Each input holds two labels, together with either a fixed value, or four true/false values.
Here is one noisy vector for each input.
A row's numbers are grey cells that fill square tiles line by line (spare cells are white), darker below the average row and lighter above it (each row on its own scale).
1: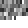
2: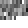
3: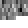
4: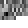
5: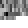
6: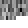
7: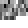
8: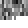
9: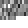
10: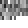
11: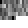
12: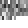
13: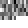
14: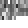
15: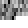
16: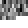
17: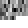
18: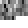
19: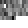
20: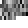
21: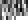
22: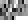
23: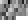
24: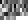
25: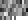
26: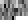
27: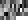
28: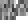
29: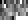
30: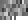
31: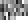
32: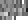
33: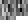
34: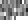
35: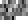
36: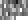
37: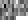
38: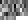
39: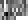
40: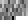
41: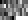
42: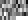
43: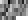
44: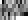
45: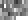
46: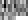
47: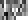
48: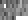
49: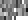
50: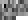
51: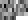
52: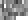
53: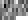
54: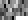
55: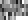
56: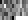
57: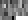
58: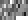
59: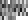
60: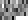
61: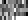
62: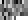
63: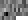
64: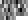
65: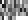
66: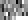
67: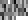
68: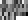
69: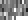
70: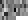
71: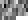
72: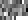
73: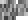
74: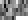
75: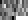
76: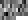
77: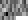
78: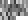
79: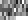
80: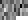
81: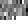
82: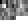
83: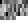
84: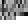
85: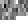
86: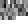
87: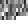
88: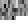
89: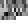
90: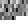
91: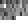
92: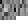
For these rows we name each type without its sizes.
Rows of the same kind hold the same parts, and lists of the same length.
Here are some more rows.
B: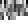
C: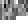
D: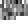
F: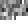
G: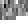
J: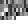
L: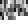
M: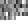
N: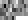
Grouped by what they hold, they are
B, C, G, M
D, F, J, L, N

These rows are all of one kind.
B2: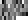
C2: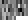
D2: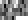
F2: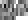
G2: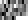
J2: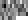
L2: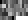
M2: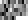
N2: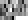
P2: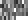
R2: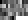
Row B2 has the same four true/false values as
C2, G2, L2 and M2.
